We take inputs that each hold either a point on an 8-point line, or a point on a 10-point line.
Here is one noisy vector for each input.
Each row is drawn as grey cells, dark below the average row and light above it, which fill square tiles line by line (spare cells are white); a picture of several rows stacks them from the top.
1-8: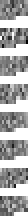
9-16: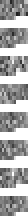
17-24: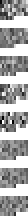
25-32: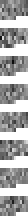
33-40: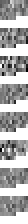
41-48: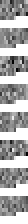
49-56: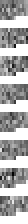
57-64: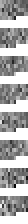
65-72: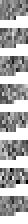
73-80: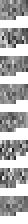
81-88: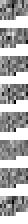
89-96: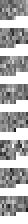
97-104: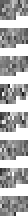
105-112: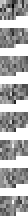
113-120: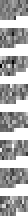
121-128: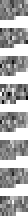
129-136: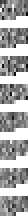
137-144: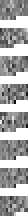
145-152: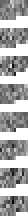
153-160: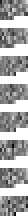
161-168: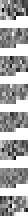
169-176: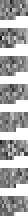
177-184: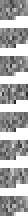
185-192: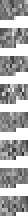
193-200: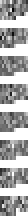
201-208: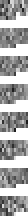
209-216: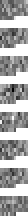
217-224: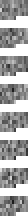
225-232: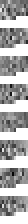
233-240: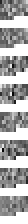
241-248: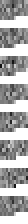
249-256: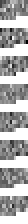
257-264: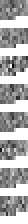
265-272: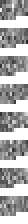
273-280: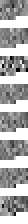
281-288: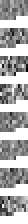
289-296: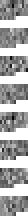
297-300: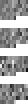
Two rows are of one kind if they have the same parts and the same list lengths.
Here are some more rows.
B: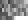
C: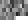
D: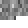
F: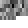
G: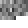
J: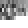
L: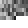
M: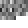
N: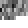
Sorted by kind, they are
B, C, F, J, N
D, G, L, M

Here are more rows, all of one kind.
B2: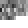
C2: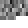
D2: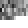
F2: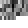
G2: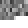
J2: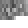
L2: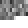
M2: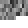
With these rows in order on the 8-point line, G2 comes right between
J2 and L2.
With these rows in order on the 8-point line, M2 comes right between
C2 and F2.
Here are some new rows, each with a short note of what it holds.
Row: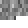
a point on a 10-point line
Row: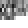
a point on an 8-point line
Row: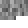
a point on a 10-point line
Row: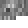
a point on a 10-point line
